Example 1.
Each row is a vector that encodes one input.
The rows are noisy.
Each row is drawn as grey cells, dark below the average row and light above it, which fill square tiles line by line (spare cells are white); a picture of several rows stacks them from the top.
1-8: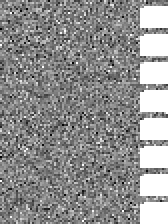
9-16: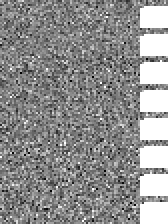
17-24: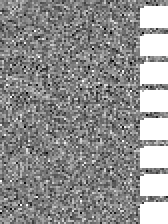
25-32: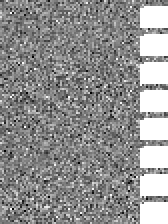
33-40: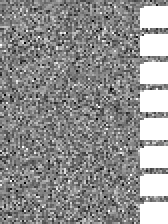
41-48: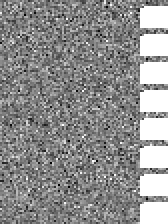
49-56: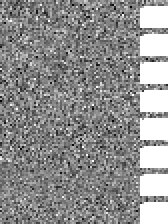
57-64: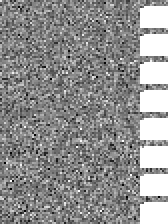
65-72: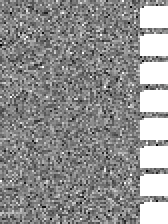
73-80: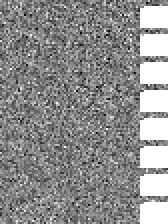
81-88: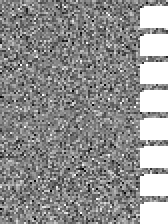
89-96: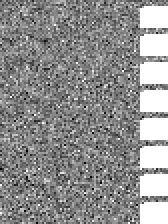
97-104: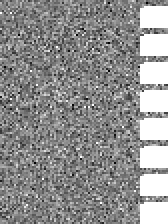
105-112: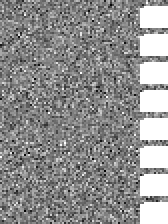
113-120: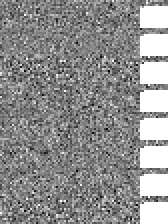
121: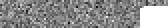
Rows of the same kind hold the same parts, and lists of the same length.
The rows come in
2 kinds.
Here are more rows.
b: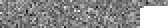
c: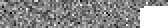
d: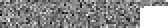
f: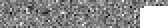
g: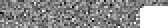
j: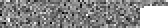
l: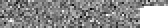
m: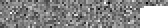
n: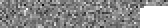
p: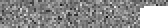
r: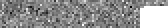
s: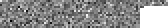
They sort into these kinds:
b, d, j, m, s
c, f, g, l, n, p, r

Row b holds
a point on an 8-point line and a node of an 11-node tree.
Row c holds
a node of each of two 11-node trees.
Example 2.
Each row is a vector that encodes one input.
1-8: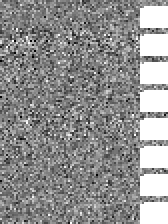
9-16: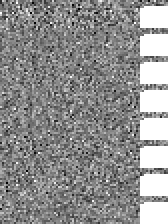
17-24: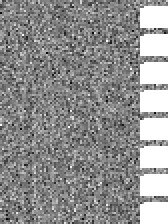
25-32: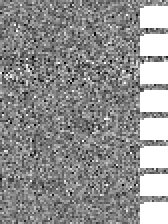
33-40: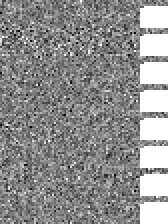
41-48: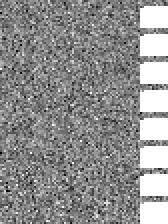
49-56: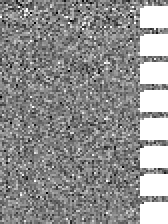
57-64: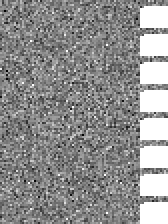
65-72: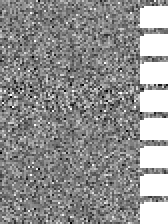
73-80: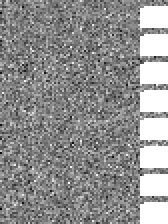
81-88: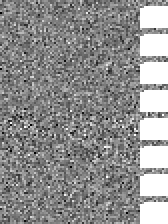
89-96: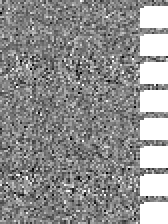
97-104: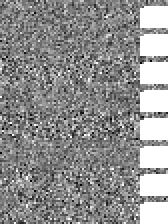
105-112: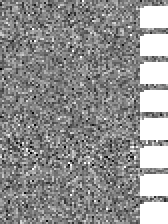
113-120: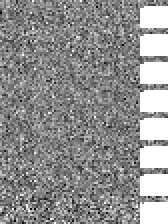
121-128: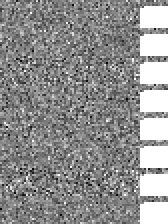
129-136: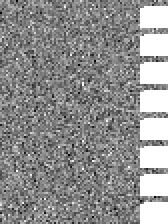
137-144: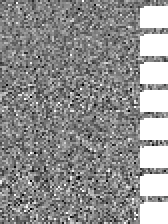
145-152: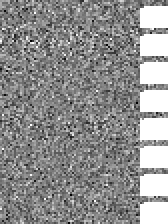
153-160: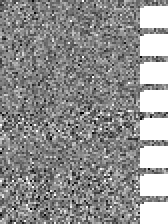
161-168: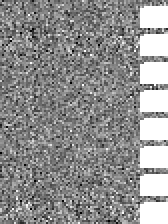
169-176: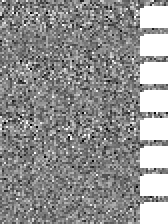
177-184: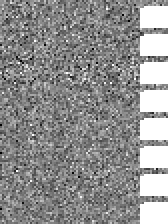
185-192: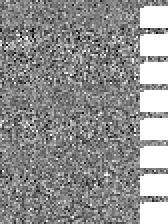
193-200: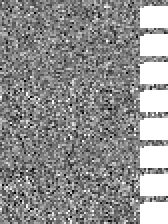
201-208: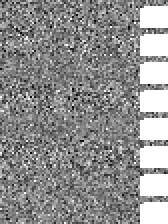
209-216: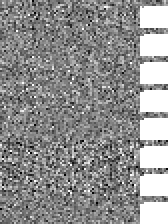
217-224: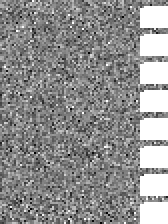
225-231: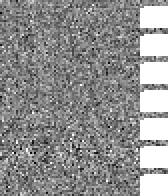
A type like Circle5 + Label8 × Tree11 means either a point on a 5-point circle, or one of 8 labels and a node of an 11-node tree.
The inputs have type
Line8 × (Line8 + Tree19).
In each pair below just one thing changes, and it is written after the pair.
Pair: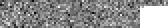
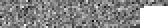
the place on the 8-point line
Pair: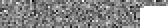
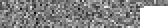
the node of the tree
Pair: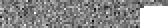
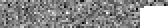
the node of the tree
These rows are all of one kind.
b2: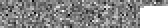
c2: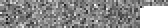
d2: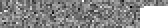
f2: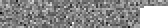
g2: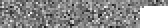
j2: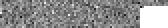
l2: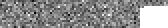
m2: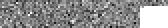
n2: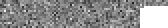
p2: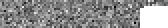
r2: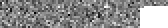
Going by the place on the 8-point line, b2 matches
g2, l2, m2 and r2.
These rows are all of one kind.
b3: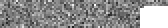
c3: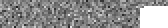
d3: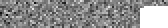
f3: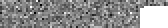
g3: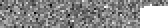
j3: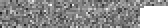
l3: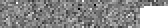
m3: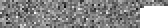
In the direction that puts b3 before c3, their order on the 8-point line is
m3, b3, c3, j3, d3, f3, l3, g3.
